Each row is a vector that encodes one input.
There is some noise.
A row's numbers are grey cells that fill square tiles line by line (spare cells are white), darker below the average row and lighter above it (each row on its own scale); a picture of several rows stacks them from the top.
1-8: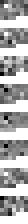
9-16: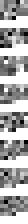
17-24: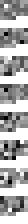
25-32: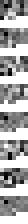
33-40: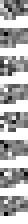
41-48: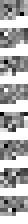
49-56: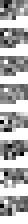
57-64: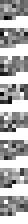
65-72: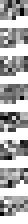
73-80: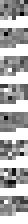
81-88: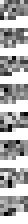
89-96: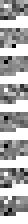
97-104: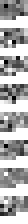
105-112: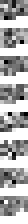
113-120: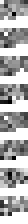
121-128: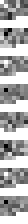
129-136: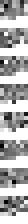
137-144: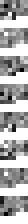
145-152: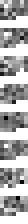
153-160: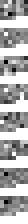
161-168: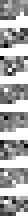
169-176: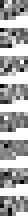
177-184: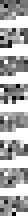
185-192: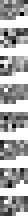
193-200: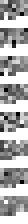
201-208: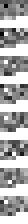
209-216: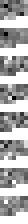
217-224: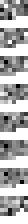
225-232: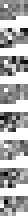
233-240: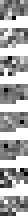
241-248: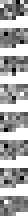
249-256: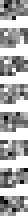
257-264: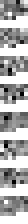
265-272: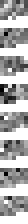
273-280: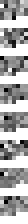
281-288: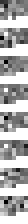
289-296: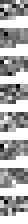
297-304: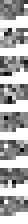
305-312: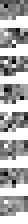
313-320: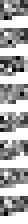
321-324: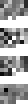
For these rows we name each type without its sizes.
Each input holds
three labels, together with either a label, or three true/false values.
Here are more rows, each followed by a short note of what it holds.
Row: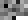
four labels
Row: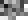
four labels
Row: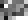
three labels and three true/false values
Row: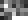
three labels and three true/false values
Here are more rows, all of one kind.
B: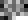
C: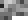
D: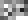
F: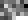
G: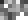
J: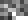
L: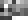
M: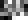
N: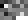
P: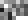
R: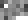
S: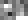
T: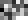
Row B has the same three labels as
F and M.
